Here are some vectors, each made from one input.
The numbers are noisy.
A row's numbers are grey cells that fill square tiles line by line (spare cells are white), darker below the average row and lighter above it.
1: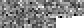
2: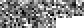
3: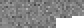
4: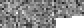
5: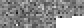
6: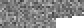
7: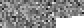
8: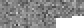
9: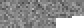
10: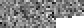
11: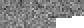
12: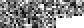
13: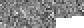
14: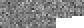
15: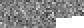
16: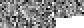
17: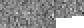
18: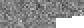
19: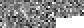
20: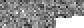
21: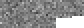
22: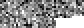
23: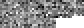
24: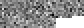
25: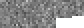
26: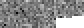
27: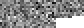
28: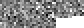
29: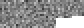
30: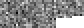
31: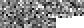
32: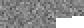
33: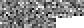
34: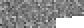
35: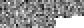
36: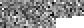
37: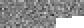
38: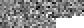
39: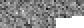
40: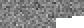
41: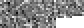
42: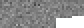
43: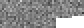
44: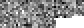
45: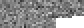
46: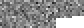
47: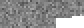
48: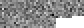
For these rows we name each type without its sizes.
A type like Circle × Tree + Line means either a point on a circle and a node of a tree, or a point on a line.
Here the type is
Bool × Bool × Bool × Circle + Unit.
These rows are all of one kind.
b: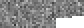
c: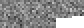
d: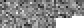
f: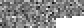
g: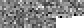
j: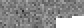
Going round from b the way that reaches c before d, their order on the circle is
b, c, f, g, j, d.
